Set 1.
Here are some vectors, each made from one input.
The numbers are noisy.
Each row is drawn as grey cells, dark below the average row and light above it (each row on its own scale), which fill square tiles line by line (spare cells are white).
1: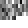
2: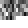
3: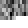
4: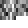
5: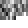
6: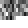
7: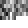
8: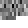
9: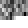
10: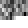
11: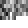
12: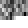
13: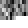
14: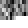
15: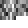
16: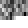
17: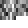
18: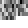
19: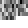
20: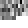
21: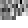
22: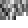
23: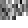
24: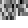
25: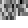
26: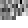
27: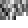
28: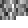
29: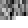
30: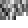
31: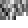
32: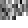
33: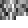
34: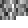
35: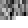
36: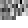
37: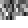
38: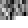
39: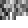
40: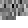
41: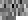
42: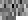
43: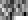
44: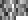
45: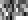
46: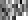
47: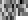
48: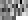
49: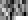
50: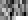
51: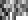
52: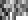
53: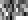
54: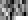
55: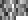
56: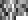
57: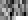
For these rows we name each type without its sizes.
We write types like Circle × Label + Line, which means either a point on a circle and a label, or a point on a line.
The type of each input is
Line.
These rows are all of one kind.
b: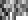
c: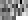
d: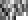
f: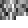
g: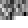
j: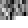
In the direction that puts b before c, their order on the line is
f, b, d, c, g, j.
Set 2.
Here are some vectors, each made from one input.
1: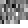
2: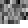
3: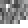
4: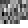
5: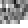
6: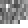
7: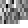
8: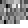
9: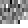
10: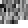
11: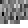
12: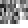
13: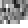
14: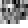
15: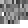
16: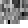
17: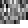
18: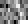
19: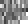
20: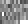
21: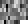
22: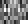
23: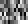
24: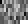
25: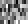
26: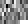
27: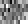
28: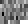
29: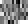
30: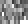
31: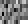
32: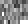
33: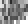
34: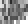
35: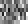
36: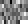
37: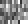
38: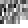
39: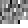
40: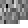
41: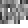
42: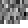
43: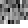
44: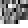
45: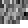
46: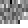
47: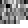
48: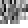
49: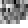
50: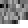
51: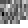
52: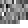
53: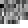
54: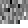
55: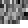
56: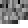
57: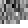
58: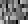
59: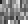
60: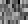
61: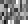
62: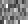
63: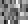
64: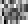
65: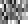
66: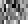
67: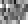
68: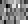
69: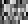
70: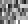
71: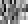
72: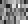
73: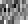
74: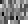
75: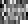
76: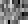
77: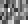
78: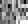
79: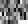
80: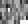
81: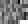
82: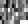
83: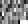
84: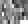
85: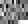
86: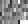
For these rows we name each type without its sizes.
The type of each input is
Label.
